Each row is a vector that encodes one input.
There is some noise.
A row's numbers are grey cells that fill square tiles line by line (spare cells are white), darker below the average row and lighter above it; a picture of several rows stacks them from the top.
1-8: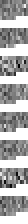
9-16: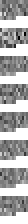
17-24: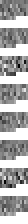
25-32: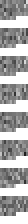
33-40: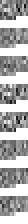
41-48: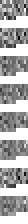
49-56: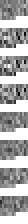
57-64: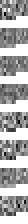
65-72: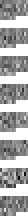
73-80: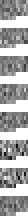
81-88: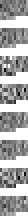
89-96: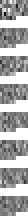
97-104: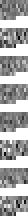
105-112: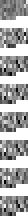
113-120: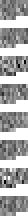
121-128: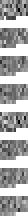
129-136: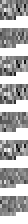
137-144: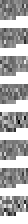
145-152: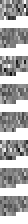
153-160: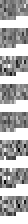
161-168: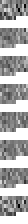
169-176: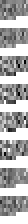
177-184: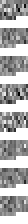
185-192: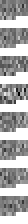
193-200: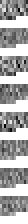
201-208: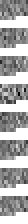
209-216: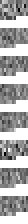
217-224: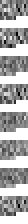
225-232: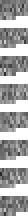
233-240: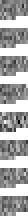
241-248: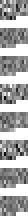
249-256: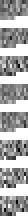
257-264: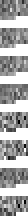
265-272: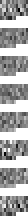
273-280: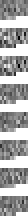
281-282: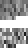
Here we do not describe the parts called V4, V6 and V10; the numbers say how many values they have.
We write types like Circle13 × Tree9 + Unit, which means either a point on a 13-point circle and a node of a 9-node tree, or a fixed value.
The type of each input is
Bool × Line7 × V4 × V6 × V10 + Line11.
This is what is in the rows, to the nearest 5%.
About 70% of them hold a point on a 7-point line, a true/false value, a value of V4, a value of V6 and a value of V10. The rest hold a point on an 11-point line.
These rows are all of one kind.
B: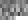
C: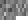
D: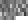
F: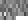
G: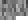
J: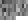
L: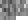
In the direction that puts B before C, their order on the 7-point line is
B, G, L, J, D, C, F.
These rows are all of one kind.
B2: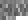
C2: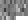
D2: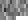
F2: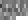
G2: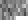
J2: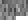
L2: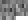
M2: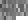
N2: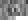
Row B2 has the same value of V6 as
J2, L2 and N2.
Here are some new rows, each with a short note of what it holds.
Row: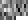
a point on an 11-point line
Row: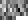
a point on an 11-point line
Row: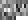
a point on an 11-point line
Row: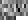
a point on an 11-point line
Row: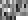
a point on an 11-point line
